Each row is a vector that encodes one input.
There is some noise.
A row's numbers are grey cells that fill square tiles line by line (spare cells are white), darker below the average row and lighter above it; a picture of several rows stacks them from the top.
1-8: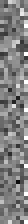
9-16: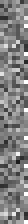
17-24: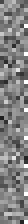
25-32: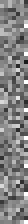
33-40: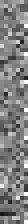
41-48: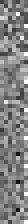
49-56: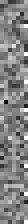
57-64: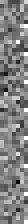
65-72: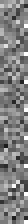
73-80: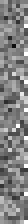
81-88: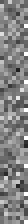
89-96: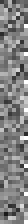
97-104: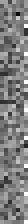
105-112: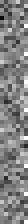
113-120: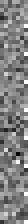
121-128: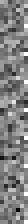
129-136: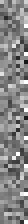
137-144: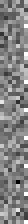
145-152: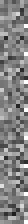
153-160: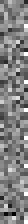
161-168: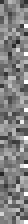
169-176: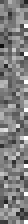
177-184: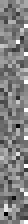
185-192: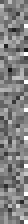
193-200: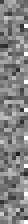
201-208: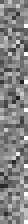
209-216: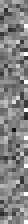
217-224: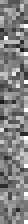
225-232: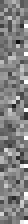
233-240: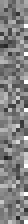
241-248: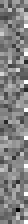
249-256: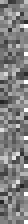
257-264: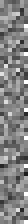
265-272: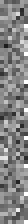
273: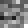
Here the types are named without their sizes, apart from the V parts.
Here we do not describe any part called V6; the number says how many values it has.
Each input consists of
a point on a circle and a true/false value, together with either a node of a tree, or a value of V6.
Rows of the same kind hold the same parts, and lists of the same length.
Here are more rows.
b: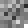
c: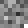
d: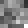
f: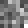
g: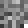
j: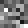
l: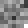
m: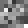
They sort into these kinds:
b, c, d, f, g, l
j, m

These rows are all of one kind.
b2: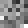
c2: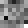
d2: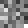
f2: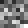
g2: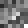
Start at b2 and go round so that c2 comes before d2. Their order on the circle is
b2, c2, f2, g2, d2.
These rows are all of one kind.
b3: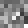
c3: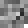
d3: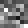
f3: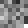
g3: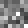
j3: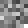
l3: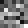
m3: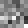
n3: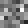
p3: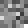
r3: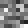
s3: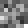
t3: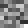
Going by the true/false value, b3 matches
c3, g3 and m3.
